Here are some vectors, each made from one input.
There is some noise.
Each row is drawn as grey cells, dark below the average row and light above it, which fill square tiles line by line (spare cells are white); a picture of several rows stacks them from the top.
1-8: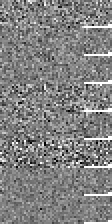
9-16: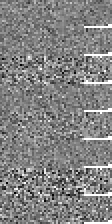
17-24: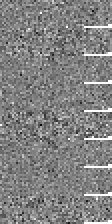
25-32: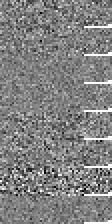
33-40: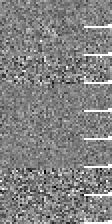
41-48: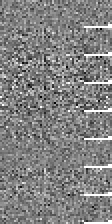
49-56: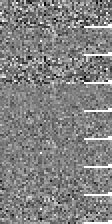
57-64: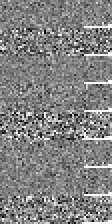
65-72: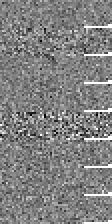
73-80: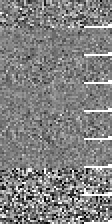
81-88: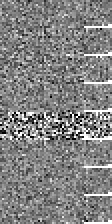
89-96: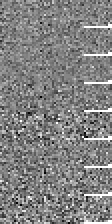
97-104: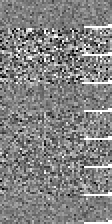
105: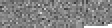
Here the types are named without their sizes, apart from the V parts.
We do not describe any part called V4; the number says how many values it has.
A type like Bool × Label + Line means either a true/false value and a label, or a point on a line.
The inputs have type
(Bool × Circle + V4) × Line.
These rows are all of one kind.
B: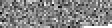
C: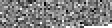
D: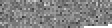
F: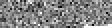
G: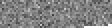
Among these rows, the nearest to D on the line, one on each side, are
B and F.
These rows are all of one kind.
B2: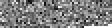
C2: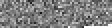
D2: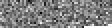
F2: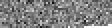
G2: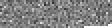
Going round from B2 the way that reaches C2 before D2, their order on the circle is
B2, C2, G2, F2, D2.
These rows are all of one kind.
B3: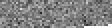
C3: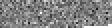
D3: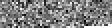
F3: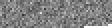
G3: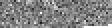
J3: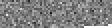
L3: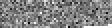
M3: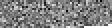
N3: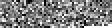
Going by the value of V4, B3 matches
D3, G3 and M3.
